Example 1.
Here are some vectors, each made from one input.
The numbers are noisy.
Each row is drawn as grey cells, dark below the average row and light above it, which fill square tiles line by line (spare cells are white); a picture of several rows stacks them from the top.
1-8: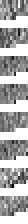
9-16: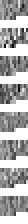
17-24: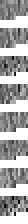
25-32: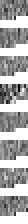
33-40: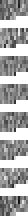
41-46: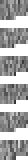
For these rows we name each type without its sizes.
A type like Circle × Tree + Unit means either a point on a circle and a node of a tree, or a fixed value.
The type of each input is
Bool × Line.
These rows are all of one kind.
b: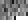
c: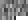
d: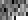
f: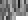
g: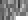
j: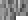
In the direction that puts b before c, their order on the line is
d, g, b, j, f, c.
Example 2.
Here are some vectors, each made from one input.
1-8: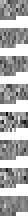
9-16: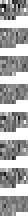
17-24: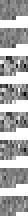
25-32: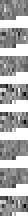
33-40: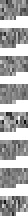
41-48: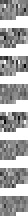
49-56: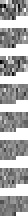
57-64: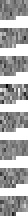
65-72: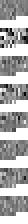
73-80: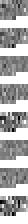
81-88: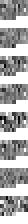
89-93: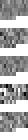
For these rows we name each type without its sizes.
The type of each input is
List(Line).
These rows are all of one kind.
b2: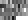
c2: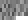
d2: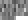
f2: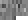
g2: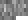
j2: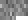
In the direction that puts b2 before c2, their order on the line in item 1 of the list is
g2, b2, f2, j2, d2, c2.
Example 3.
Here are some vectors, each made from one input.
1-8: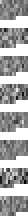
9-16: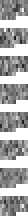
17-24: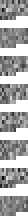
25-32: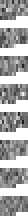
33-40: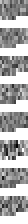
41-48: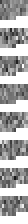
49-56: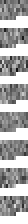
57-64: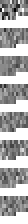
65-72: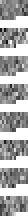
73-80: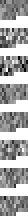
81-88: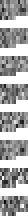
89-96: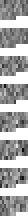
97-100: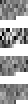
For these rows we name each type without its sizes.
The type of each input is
List(Line).
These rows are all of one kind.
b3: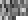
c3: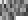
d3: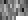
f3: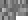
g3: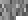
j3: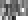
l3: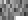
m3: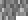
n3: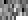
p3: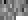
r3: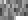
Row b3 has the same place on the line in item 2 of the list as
d3, f3 and p3.
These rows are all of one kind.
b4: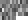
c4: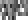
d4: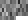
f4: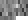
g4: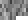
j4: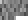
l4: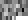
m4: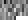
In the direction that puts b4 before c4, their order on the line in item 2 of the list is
j4, d4, f4, b4, c4, m4, l4, g4.
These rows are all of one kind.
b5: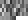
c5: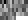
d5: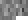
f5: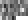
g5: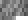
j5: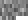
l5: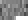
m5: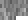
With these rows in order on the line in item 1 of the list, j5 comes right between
b5 and m5.
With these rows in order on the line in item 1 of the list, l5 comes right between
d5 and m5.
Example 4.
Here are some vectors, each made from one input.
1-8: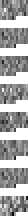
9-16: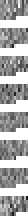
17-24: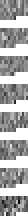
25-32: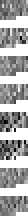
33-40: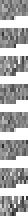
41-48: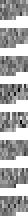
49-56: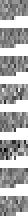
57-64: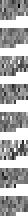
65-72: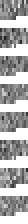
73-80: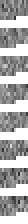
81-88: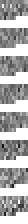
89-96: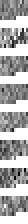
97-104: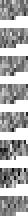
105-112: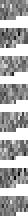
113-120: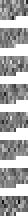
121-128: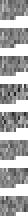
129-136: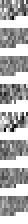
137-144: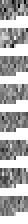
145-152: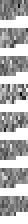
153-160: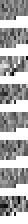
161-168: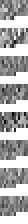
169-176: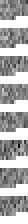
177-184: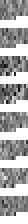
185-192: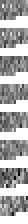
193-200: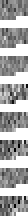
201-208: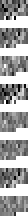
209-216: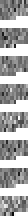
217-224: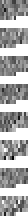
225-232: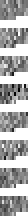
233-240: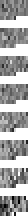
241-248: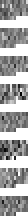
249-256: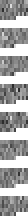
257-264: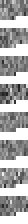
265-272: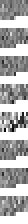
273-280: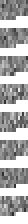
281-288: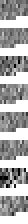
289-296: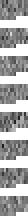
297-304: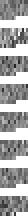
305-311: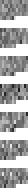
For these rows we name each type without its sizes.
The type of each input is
List(Line).
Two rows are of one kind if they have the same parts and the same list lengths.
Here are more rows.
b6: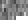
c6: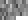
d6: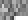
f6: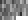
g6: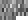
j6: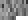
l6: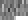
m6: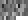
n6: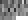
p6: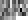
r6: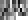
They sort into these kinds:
b6, c6, d6, f6, l6, n6
g6, j6, m6
p6, r6

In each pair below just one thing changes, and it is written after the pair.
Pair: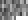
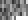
the place on the line in item 2 of the list
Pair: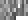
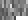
the place on the line in item 1 of the list
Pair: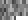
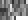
the place on the line in item 1 of the list
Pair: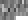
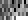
the place on the line in item 2 of the list
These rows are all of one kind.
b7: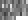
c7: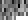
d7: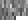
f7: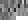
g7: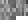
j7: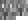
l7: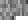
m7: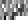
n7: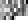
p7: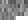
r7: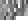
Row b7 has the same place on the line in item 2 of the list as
c7 and m7.
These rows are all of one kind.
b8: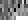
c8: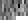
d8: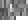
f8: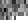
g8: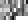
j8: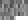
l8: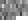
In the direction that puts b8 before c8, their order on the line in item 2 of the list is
g8, d8, f8, b8, l8, c8, j8.
